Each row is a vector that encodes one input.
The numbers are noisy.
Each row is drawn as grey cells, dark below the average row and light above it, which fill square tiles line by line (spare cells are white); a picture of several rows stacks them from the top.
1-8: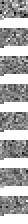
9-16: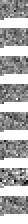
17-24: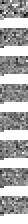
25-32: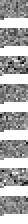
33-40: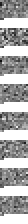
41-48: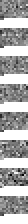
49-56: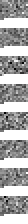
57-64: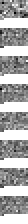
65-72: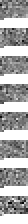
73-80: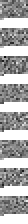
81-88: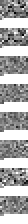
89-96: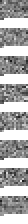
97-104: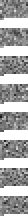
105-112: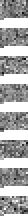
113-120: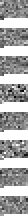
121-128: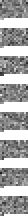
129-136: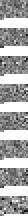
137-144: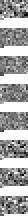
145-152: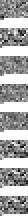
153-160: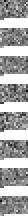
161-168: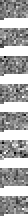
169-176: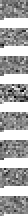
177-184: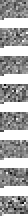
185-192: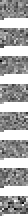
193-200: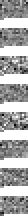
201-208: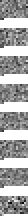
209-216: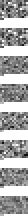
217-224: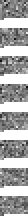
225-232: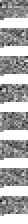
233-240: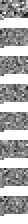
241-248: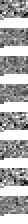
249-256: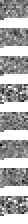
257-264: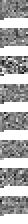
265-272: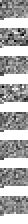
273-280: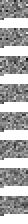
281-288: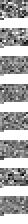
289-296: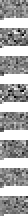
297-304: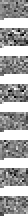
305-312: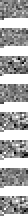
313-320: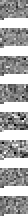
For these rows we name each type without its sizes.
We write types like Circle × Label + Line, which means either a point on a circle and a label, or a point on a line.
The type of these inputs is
Bool × Tree + List(Circle).
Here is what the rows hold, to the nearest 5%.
About 15% of them hold a node of a tree and a true/false value. The rest are lists of points on a circle.
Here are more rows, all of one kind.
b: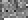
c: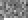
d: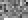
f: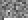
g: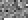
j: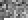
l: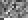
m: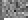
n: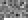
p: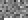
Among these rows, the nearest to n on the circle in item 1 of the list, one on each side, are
c and p.
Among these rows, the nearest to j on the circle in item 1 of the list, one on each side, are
d and l.
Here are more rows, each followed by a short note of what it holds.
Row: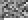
a list of one item
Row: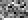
a node of a tree and a true/false value
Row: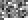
the empty list
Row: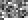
the empty list
